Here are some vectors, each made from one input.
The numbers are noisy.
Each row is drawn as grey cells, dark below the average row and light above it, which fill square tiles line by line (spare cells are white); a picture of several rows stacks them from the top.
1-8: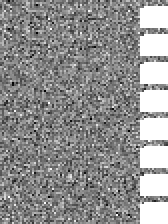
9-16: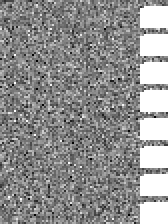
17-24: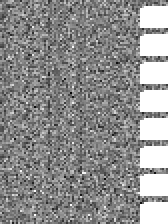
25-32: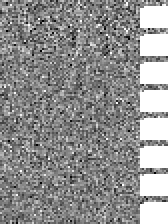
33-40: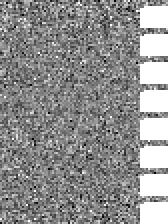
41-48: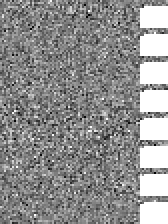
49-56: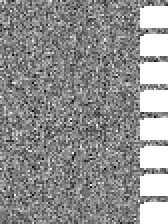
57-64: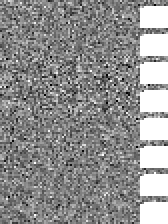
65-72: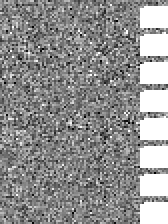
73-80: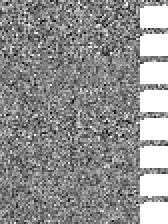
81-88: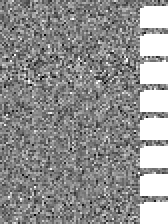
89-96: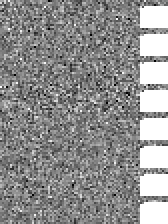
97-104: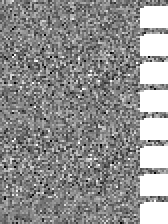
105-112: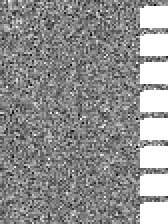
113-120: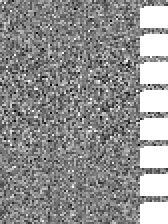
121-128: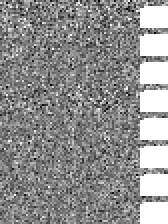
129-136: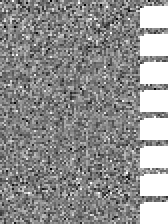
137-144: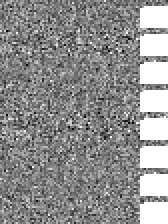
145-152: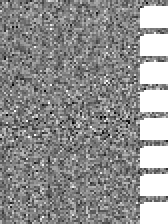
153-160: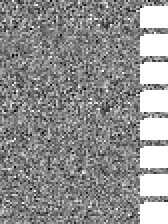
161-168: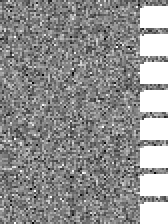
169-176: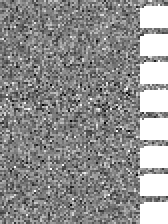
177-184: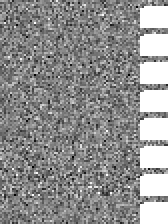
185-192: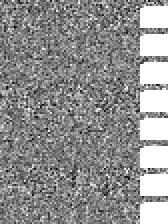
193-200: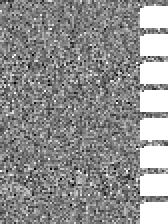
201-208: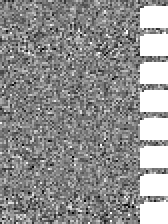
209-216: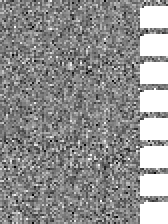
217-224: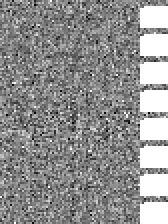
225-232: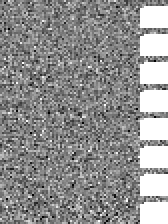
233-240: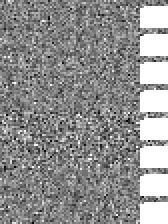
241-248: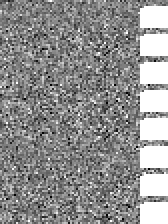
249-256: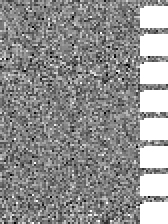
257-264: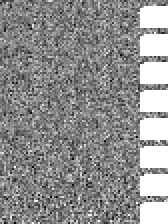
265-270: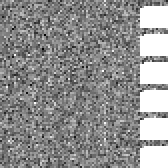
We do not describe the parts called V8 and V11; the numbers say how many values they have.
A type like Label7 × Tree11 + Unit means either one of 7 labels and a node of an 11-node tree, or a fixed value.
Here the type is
(Line10 + V11) × List2(Bool × V8).
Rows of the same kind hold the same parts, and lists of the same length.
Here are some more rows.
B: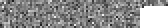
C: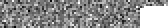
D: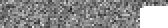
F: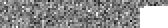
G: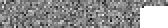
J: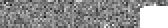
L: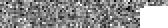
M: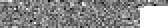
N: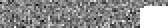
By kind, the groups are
B, G, N
C
D
F, M
J
L

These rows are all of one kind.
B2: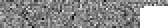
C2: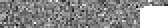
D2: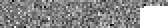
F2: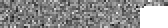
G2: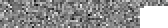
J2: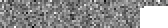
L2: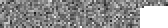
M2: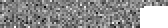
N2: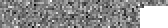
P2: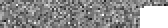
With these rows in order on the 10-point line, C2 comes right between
F2 and P2.
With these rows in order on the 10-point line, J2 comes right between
B2 and L2.
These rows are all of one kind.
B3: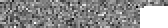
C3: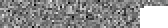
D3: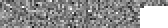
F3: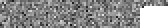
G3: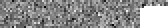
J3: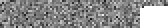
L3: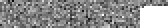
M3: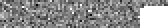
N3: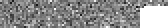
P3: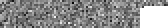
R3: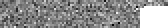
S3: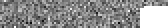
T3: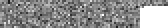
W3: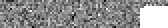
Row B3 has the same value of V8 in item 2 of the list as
C3, M3 and N3.
